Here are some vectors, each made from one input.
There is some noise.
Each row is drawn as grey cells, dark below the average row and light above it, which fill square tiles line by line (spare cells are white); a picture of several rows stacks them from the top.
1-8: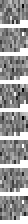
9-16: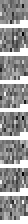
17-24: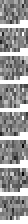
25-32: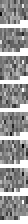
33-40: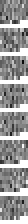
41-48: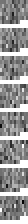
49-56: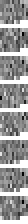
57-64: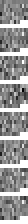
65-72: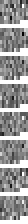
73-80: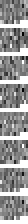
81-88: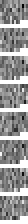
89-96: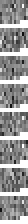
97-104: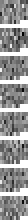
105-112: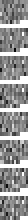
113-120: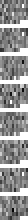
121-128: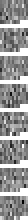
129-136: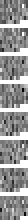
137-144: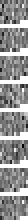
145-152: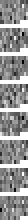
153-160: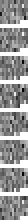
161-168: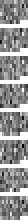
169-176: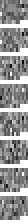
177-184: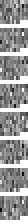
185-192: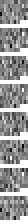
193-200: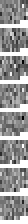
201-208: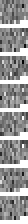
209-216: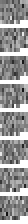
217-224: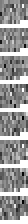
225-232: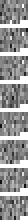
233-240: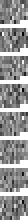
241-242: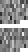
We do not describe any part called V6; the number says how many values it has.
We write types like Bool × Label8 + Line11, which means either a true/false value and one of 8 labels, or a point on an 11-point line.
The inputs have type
(Bool × Line4 + Circle8) × (Tree10 + V6).
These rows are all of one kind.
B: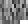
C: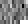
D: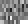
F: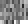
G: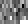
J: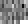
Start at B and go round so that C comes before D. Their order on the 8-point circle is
B, J, C, F, D, G.
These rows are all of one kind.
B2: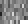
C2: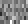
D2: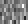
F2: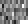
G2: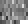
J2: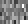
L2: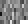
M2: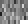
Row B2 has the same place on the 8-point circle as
C2 and G2.
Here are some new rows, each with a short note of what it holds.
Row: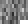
a point on a 4-point line, a true/false value and a value of V6
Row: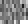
a point on an 8-point circle and a value of V6
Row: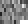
a point on a 4-point line, a node of a 10-node tree and a true/false value
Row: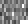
a point on an 8-point circle and a node of a 10-node tree
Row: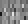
a point on an 8-point circle and a node of a 10-node tree
